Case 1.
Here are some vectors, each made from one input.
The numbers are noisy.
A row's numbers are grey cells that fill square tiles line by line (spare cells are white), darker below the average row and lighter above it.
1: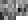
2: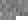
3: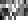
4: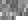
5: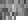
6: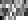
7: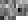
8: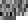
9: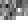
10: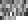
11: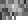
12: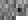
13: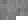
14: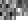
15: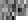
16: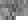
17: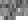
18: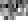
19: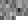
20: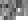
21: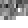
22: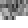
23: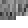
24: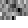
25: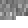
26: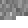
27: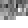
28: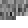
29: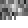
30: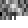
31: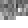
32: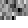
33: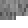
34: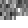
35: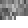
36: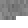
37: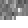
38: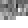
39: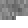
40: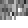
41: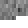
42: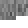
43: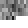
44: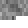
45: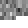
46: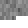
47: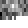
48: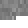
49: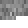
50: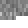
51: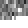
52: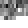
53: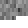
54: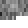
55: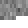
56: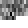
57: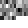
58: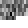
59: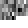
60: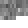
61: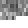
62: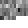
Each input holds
a list of up to two points on a 5-point line.
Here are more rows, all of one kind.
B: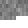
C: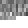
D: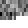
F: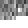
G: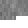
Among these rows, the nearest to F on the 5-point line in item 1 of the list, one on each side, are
B and G.
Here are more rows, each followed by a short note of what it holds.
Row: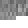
a list of two items
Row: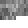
a list of one item
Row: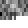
a list of two items
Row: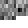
a list of two items
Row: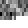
a list of one item
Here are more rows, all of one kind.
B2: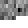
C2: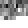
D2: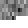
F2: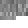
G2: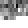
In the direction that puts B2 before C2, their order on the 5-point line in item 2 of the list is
B2, D2, G2, C2, F2.
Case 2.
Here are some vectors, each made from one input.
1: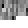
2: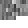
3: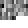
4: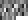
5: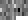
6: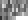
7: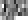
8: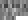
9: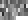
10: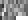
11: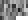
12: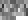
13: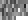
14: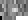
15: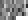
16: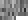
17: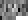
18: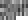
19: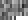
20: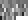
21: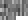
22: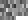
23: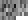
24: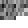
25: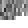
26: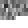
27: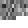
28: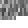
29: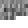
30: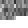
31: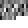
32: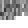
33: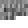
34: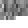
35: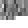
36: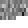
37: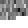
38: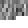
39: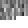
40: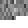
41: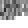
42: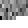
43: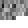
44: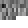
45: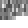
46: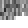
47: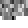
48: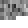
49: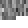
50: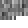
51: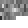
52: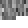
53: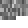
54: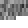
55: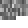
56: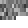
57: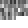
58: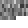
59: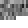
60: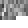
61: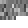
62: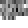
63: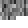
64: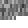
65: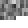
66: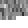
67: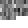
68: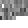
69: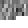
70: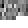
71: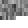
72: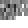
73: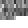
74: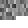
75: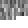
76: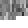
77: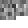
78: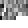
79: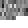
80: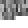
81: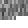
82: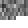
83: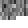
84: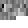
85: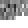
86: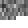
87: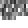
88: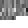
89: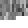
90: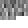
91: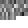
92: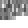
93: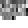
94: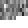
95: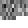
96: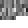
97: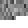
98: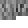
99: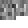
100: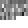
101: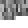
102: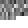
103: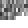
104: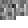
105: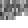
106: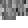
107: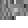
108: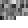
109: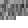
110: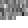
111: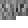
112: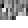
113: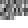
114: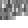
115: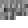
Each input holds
one of 7 labels and one of 9 labels.
